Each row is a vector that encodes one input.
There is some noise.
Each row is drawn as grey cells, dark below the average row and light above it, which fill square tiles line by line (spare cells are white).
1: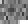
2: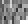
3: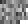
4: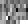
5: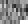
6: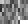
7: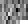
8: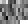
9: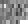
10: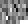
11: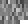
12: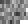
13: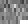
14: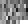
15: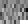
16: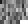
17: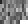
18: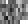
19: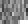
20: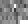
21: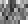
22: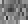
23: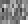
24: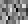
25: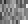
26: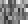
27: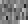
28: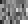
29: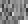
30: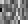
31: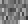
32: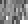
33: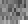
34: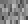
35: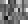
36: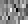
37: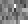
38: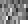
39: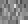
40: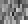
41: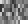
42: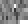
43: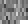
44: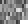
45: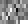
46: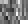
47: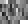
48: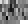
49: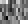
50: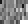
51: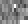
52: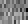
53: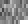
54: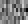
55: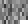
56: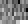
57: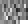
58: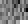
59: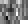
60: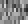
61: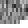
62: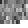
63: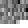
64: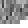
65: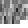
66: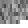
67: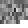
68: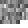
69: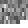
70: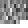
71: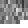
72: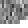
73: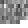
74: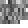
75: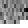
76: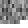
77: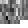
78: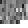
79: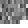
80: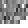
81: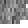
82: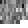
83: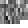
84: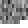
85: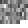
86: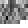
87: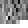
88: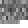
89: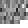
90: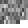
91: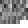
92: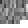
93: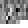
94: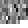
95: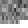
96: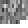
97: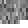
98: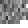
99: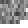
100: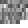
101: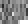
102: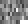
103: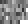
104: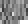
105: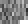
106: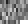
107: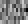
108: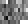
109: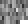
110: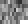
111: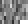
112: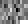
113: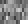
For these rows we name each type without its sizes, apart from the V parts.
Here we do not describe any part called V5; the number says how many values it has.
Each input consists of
a node of a tree, together with either a point on a circle, or a value of V5.
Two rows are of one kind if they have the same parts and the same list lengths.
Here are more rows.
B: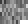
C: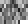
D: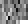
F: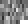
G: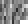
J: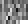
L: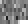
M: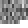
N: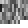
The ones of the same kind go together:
B, C, G, M
D, F, J, L, N

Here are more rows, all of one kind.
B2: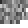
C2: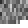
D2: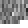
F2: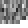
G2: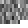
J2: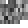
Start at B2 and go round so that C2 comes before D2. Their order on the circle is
B2, C2, J2, G2, D2, F2.
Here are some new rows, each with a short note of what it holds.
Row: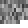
a node of a tree and a value of V5
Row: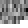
a point on a circle and a node of a tree
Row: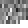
a node of a tree and a value of V5
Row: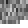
a point on a circle and a node of a tree
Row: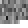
a node of a tree and a value of V5
